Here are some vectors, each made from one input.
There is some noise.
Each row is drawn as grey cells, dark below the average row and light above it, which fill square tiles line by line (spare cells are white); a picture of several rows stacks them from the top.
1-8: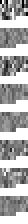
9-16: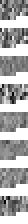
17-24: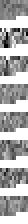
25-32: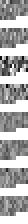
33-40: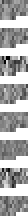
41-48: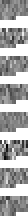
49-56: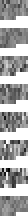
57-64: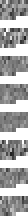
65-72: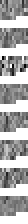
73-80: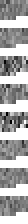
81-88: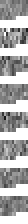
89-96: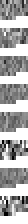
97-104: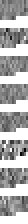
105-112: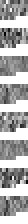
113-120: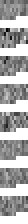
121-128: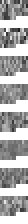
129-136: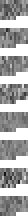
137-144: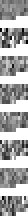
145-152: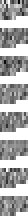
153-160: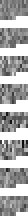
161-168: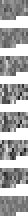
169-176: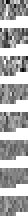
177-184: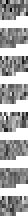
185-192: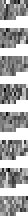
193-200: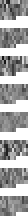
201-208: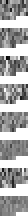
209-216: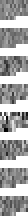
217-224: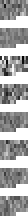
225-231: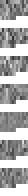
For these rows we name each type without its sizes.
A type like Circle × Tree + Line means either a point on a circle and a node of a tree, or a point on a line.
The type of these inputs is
List(Line).
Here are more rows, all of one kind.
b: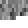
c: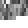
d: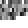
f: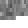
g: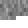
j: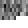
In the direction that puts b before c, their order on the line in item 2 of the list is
j, d, f, b, g, c.
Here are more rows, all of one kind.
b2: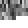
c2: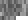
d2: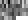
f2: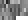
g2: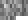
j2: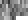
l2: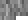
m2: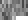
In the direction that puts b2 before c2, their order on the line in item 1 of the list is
g2, l2, j2, f2, b2, m2, d2, c2.
